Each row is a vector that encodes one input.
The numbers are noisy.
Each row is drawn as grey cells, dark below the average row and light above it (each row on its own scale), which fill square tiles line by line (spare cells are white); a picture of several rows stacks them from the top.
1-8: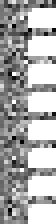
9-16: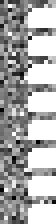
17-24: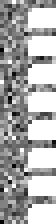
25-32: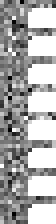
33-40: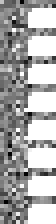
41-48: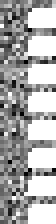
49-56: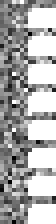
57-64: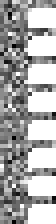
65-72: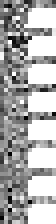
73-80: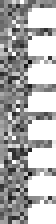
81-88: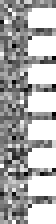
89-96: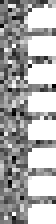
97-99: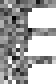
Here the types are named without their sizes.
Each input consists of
either a node of a tree, or four true/false values.
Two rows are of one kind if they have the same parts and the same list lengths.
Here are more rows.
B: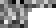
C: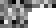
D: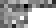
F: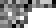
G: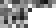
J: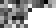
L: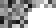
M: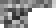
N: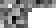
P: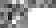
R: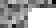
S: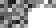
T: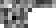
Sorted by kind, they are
B, C, D, F, L, P, R, S
G, J, M, N, T

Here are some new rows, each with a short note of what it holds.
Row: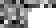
four true/false values
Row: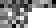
four true/false values
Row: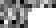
four true/false values
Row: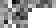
a node of a tree
